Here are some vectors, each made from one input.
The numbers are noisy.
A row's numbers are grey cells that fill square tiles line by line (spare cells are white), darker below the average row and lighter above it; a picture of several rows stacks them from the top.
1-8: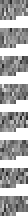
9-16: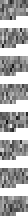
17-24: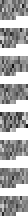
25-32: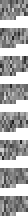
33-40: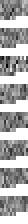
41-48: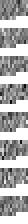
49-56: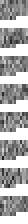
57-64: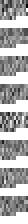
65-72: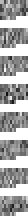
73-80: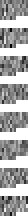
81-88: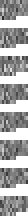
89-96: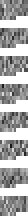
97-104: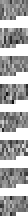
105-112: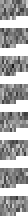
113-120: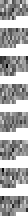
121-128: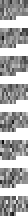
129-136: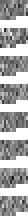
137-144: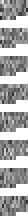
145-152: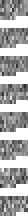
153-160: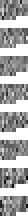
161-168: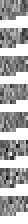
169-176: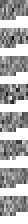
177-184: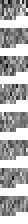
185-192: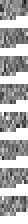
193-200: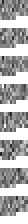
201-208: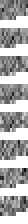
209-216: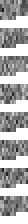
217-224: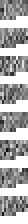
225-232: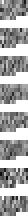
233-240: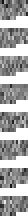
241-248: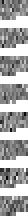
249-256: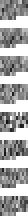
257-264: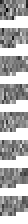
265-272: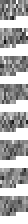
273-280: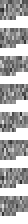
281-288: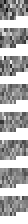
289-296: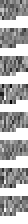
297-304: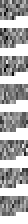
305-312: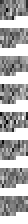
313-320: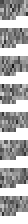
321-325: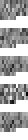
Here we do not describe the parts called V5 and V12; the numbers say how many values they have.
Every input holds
either a node of a 10-node tree and a value of V12, or four true/false values, or a value of V5.
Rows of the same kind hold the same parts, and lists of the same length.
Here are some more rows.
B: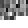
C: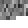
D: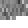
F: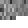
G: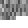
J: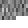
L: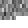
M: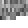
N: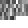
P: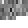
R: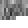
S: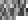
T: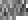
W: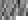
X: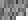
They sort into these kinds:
B, N
C, D, G, J, L, R, S, T, W
F, M, P, X

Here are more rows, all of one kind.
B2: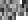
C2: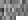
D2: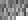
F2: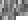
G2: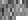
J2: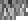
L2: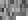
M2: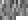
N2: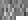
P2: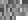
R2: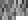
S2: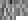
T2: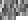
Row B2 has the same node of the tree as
F2, M2, R2 and T2.
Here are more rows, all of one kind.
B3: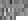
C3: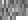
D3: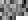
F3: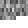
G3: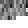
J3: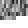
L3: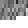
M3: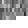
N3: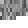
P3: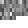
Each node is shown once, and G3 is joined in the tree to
D3 and J3.
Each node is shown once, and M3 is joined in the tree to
F3.
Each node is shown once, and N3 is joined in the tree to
B3, C3 and L3.
